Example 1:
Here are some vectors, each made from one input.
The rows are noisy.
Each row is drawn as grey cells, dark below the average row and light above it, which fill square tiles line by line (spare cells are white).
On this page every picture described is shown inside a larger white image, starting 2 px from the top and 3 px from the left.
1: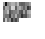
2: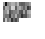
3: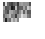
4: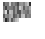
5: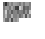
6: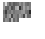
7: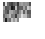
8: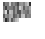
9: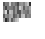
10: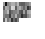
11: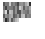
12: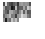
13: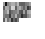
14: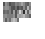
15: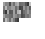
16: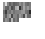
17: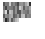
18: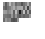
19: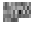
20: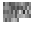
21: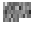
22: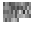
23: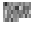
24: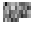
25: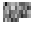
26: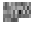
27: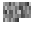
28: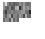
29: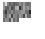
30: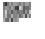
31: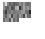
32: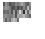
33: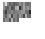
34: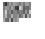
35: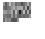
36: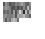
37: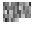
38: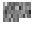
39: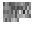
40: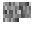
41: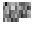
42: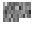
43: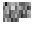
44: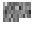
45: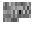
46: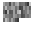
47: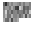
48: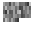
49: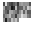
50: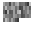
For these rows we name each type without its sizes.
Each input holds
three true/false values.
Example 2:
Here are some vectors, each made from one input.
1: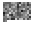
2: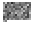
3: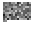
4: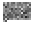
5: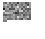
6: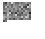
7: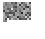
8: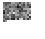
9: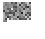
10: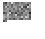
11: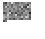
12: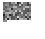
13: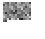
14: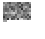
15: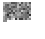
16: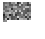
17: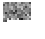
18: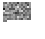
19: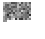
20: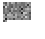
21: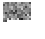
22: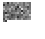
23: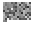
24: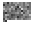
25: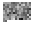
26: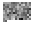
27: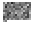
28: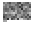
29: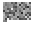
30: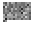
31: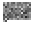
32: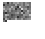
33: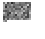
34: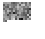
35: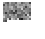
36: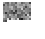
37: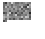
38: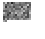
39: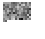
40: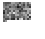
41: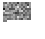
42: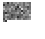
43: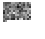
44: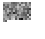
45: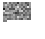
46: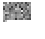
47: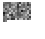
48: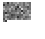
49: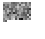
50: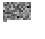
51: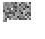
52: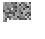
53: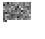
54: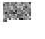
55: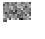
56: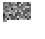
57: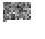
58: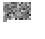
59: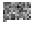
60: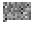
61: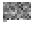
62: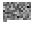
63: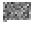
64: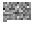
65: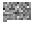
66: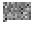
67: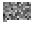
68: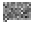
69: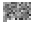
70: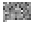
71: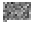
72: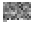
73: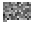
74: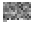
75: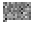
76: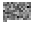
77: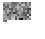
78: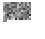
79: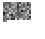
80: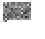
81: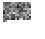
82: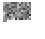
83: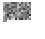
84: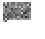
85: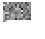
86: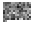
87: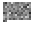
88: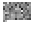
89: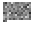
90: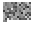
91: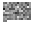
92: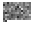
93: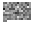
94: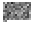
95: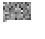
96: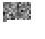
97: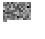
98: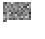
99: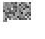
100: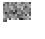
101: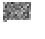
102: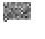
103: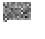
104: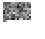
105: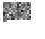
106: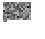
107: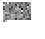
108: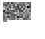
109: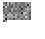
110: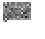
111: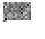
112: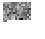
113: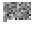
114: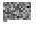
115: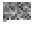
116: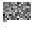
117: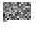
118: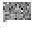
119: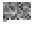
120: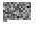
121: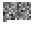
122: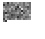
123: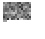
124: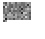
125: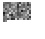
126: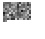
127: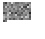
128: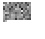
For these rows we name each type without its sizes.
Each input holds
four true/false values.
